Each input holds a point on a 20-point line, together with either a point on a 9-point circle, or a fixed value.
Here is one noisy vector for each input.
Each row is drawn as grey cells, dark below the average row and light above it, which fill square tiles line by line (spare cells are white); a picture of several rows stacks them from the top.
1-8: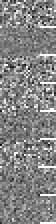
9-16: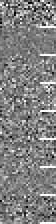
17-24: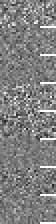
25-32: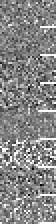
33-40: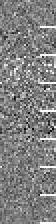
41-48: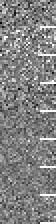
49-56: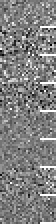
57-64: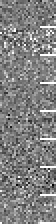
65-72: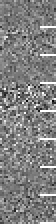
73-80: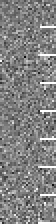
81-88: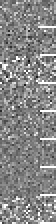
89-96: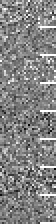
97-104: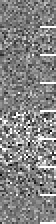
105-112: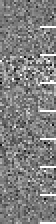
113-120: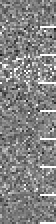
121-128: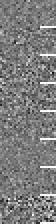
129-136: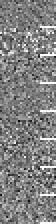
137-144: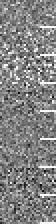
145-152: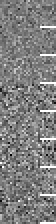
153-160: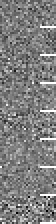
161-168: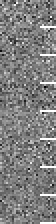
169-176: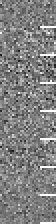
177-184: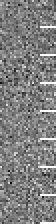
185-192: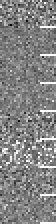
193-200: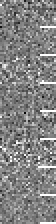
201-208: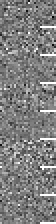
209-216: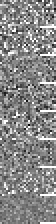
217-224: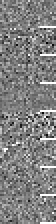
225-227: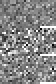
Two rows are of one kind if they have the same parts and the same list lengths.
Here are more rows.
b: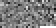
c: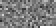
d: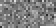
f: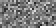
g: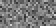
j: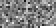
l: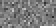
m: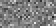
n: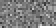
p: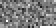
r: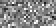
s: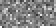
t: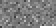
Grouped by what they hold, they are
b, c, f, g, j, l, r
d, m, n, p, s, t

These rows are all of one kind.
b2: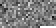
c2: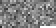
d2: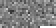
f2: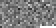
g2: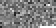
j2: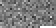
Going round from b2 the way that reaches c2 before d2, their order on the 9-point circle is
b2, c2, g2, j2, d2, f2.
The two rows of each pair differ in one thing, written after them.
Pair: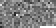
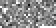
the place on the 9-point circle
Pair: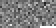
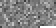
the place on the 20-point line
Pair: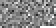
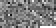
the place on the 20-point line
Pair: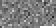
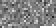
the place on the 9-point circle
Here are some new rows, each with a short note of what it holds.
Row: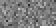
a point on a 20-point line
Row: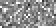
a point on a 9-point circle and a point on a 20-point line
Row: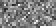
a point on a 9-point circle and a point on a 20-point line
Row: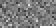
a point on a 9-point circle and a point on a 20-point line
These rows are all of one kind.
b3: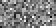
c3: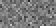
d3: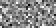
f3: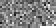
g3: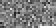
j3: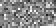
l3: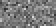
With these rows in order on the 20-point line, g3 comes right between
f3 and l3.
